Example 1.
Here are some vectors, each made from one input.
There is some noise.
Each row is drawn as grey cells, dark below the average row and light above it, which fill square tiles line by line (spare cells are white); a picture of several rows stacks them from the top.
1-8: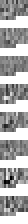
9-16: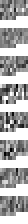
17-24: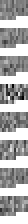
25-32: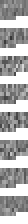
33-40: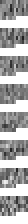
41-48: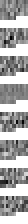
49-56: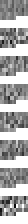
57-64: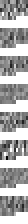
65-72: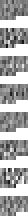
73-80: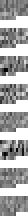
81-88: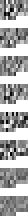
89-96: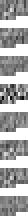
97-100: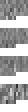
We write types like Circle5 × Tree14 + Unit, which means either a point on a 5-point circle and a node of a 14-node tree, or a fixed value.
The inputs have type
Bool × Circle11 + Unit.
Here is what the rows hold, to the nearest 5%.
About 95% of them hold a point on an 11-point circle and a true/false value. The rest hold a fixed value.
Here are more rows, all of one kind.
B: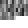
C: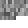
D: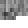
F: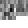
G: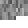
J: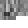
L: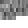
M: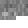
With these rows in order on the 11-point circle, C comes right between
G and L.
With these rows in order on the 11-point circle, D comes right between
B and G.
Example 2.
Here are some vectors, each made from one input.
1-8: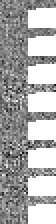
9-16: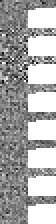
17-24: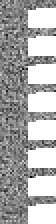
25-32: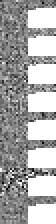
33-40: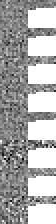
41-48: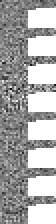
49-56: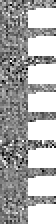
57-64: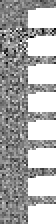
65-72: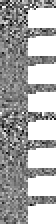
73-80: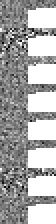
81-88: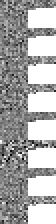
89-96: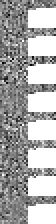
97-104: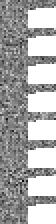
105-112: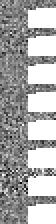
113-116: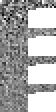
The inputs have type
List2(Line6).
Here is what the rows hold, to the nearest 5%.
All of them are lists of up to two points on a 6-point line: about 5% are empty, 35% hold one and 60% two.
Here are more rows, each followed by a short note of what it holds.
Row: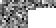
the empty list
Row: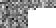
a list of one item
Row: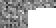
a list of one item
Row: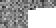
a list of two items
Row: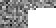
a list of one item
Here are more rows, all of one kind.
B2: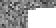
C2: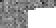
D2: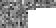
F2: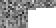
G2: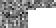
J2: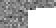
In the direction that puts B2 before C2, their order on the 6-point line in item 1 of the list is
D2, B2, C2, J2, F2, G2.
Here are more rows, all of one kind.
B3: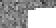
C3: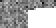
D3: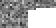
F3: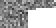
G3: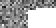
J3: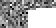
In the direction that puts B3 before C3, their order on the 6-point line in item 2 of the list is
F3, J3, D3, G3, B3, C3.
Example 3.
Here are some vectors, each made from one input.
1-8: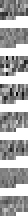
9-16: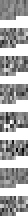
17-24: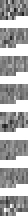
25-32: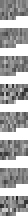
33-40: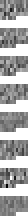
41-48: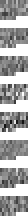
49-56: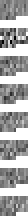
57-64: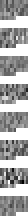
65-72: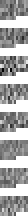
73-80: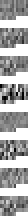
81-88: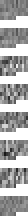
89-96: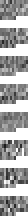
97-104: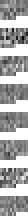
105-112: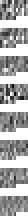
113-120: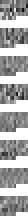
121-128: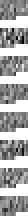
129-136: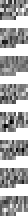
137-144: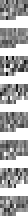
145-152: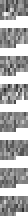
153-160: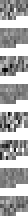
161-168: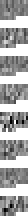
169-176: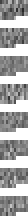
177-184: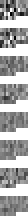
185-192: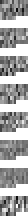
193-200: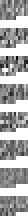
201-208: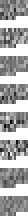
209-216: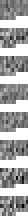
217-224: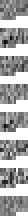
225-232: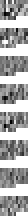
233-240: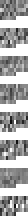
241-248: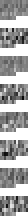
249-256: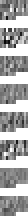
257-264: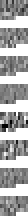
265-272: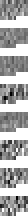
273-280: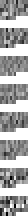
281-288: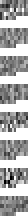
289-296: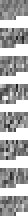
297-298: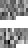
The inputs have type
Bool × Circle11 + Unit.
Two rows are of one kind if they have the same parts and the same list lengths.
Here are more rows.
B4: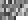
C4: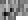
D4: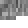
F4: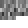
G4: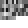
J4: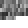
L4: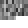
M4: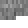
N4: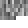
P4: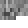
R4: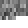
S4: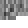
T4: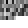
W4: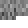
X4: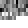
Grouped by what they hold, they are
B4, C4, D4, F4, G4, L4, M4, N4, P4, S4, T4, W4, X4
J4, R4

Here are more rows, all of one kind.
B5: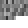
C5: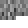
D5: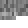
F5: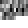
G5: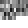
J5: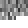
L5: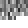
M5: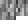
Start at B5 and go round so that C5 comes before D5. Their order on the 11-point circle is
B5, C5, M5, J5, L5, G5, F5, D5.
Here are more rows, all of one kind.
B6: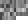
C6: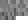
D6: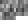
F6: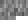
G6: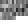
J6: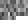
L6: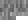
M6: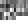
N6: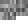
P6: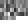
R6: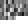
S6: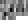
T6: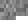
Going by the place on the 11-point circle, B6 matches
F6 and P6.
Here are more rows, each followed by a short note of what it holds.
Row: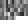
a point on an 11-point circle and a true/false value
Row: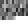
a fixed value
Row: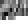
a fixed value
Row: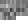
a point on an 11-point circle and a true/false value
